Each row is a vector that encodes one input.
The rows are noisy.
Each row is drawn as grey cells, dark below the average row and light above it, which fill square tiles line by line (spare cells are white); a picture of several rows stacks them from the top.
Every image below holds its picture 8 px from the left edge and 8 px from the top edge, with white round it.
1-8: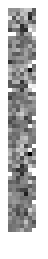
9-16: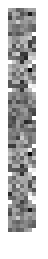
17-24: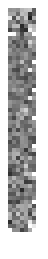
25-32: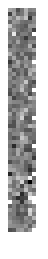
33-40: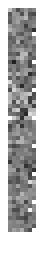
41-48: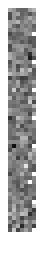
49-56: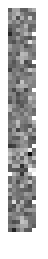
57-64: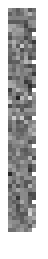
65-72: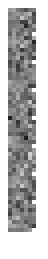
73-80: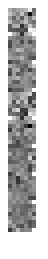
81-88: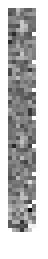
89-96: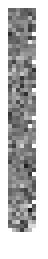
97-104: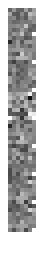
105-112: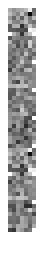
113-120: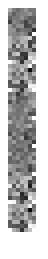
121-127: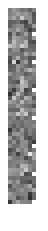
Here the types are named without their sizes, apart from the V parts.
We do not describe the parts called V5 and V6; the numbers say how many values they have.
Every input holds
a node of a tree, together with either a fixed value, or four true/false values, a value of V5 and a value of V6.
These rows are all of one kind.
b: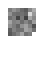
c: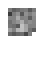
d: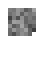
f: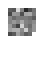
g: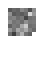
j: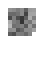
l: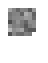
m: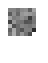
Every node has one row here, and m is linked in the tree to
l.
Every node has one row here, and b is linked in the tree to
d and j.
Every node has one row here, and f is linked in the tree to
c.
